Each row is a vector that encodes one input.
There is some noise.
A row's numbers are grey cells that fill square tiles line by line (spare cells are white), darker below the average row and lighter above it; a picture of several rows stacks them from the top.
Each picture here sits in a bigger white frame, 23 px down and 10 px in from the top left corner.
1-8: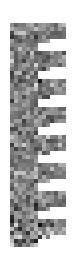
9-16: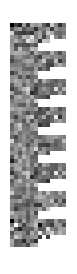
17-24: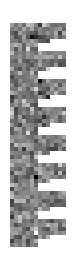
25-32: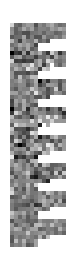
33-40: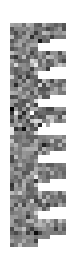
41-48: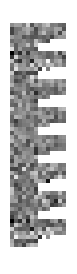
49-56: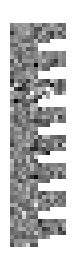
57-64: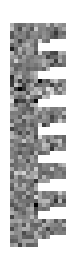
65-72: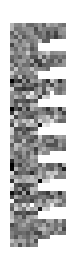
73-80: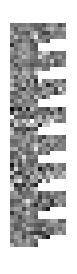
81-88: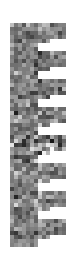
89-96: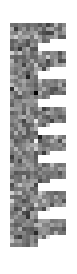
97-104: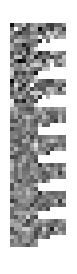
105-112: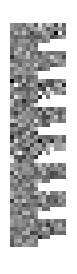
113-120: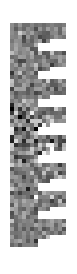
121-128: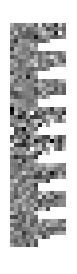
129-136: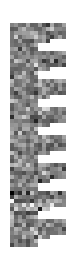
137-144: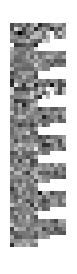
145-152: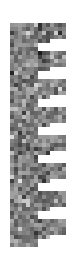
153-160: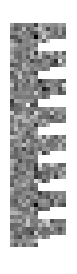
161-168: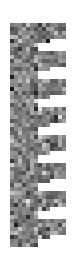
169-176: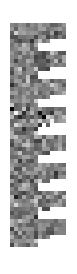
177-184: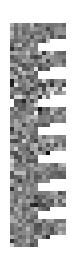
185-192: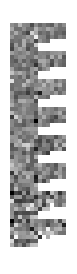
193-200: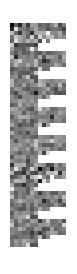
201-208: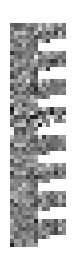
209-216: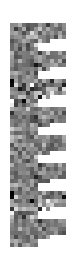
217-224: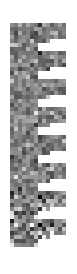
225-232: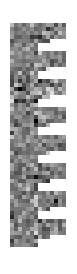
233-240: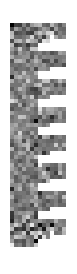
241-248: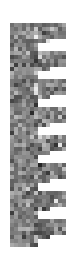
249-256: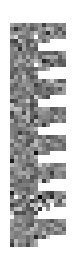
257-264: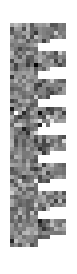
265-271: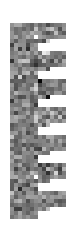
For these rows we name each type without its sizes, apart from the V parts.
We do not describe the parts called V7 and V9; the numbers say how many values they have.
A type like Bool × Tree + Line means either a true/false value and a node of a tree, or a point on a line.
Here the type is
((Bool × Bool × Bool + Tree) × Tree + V9) × V7.
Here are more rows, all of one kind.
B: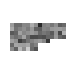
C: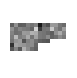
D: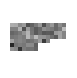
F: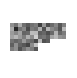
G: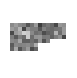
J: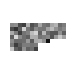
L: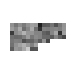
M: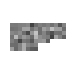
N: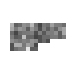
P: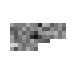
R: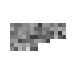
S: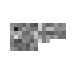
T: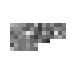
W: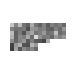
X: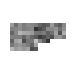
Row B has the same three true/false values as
P, R, T and X.
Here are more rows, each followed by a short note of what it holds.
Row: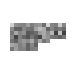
a node of each of two trees and a value of V7
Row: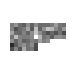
a node of a tree, three true/false values and a value of V7
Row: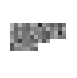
a node of a tree, three true/false values and a value of V7
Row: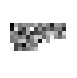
a value of V7 and a value of V9
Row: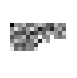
a value of V7 and a value of V9
